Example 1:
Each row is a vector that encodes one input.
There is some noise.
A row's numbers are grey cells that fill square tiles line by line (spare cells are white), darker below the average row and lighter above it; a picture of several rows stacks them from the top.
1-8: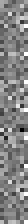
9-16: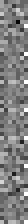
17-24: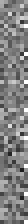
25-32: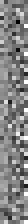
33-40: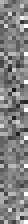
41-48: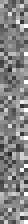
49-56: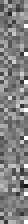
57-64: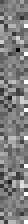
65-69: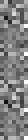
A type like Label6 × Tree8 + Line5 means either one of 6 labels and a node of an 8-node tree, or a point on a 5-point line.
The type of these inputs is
Label7.
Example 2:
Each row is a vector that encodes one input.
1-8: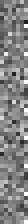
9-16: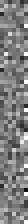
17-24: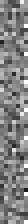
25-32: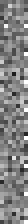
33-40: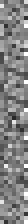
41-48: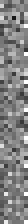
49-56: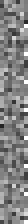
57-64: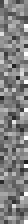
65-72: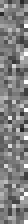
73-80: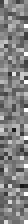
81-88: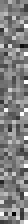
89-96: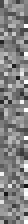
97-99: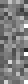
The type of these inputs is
Label9.
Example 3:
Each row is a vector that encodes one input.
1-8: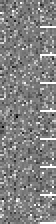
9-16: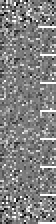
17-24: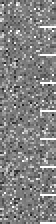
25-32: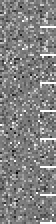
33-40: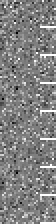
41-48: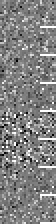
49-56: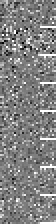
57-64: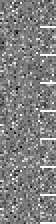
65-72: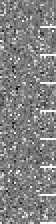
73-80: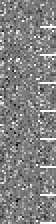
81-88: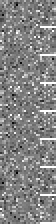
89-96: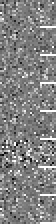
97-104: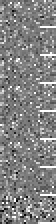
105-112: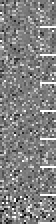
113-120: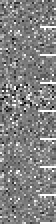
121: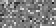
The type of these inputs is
Circle17 + Unit.
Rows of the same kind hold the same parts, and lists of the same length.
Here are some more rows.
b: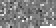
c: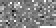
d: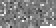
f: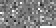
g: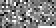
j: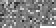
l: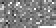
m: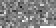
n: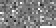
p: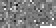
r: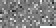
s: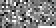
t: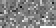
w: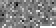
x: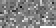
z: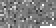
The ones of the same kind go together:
b, c, d, f, j, l, m, n, p, r, t, w, x, z
g, s

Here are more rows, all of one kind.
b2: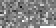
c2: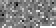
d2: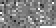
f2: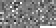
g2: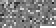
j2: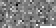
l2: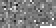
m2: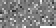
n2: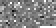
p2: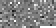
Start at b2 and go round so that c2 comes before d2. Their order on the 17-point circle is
b2, l2, j2, c2, g2, f2, d2, n2, p2, m2.
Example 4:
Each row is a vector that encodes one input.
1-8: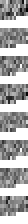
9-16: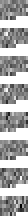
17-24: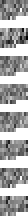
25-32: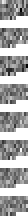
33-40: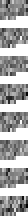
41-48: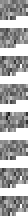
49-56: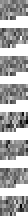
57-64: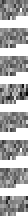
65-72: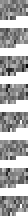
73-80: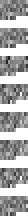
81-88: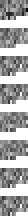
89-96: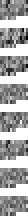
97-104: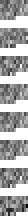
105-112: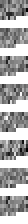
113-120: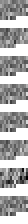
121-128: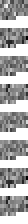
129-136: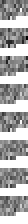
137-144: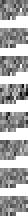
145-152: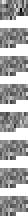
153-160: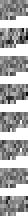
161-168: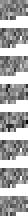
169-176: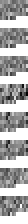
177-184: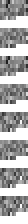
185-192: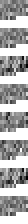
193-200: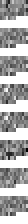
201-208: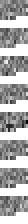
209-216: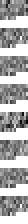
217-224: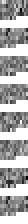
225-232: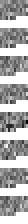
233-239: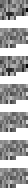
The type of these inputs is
Bool × Bool × Bool.
